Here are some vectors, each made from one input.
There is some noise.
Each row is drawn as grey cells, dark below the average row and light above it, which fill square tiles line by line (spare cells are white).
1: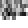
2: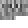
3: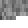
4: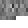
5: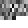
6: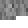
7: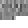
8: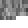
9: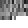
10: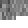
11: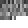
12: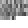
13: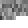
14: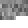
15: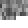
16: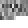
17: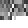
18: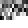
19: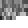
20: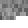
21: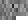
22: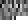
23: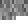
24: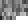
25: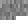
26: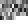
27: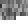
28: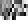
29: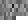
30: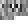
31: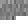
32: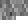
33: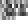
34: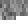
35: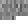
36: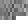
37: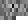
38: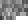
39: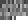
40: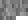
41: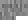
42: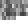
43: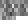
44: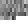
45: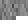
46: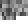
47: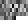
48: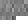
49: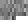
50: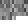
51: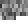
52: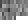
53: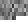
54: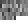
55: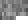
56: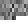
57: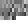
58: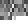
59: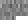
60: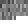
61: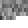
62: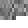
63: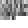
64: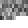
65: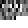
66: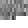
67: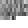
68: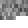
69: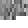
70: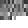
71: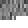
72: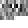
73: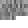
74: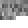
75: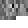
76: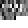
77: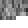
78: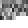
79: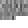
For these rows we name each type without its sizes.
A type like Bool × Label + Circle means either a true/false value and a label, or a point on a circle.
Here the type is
Circle + Line.
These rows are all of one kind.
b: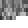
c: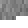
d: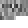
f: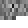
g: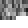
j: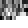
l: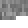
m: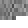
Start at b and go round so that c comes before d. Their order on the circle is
b, j, c, g, f, l, d, m.
